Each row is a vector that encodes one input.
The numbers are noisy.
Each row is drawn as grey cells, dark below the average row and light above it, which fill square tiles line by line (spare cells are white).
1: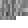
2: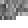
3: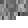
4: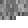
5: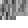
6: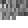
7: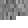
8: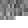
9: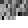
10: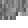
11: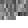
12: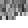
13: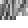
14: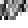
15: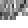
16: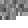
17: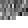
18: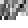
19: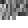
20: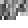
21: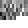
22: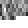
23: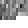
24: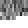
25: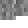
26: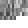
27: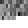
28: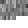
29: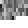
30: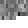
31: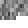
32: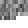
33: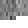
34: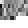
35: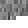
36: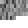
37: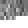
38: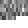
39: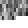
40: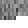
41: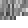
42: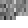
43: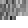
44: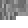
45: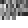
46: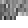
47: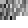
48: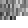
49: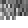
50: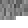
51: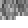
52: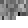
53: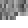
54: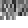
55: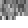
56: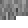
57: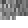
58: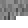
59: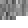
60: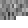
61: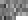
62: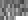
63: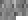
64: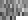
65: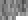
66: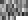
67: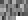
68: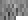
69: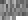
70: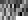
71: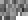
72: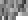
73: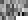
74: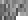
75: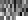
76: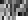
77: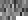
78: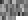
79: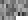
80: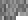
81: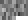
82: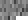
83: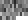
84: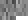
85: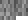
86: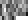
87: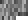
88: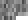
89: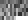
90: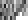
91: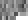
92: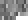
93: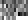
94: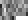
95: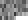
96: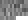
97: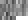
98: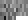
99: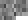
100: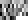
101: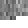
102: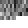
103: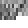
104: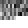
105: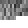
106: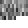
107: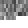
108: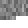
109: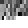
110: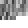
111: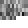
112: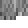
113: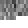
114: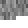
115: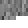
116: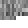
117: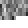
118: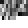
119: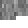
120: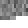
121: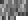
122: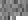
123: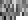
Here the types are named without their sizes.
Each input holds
a list of points on a line.
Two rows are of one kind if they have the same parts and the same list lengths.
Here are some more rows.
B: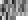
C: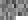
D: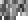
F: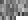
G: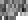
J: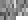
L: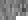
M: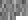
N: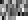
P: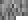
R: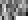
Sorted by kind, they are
B, C, F
D, P
G, J, L, M, N
R

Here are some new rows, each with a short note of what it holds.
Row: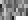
the empty list
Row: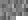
a list of two items
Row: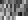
a list of three items
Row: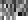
a list of one item
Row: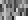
the empty list
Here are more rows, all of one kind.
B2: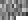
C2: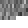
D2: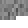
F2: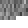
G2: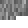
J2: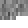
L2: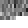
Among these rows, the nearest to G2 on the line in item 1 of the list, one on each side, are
D2 and F2.
